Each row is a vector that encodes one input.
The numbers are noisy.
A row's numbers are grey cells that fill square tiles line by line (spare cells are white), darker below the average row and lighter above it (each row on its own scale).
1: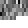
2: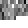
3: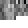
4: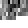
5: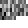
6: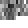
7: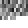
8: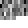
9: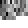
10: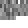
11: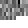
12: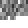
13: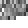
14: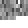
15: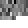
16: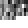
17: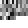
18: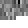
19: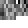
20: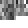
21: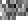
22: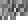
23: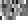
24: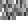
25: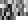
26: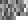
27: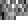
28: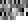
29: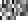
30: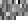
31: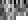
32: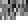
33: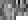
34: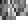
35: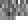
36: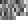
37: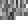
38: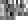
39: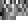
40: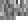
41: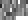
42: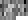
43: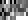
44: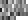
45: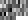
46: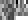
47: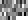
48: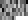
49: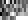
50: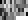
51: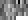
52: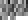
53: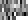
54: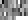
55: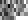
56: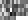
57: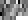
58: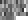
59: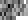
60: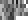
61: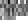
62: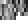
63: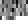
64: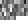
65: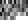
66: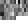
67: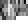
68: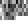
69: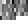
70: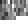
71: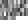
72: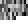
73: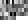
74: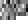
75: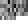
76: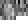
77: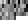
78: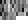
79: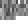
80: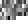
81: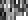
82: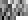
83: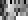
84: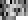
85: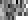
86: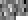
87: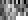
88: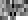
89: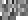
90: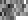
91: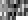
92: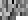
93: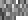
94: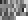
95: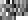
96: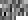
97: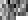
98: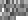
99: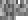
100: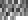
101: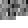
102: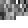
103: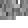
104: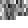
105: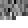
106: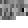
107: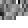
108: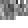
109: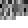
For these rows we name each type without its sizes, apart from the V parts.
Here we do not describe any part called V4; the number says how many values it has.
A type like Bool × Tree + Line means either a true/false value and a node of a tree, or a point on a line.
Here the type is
Bool × Bool × Bool × V4 + List(Line).
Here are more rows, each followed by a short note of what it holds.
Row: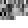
a list of one item
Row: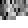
a list of two items
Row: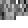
a list of one item
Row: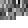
a list of one item
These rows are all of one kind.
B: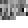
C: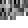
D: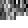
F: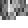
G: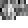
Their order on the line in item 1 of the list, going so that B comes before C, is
G, F, B, C, D.
